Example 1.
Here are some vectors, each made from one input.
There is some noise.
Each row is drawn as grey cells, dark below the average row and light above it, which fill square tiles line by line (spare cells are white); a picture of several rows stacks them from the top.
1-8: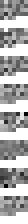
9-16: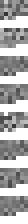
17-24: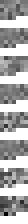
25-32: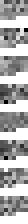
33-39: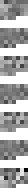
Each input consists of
a node of an 8-node tree.
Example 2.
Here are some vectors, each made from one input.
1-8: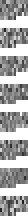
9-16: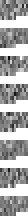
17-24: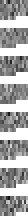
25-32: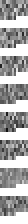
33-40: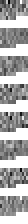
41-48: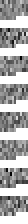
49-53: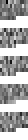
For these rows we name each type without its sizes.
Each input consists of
a point on each of two lines.
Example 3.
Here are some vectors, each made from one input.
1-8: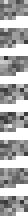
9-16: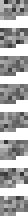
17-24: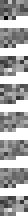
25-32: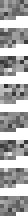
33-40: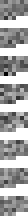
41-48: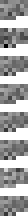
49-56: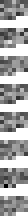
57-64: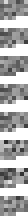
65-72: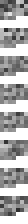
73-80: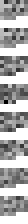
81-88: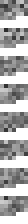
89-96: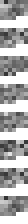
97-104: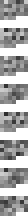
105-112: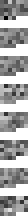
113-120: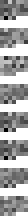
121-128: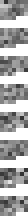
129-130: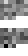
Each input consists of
a node of a 12-node tree.
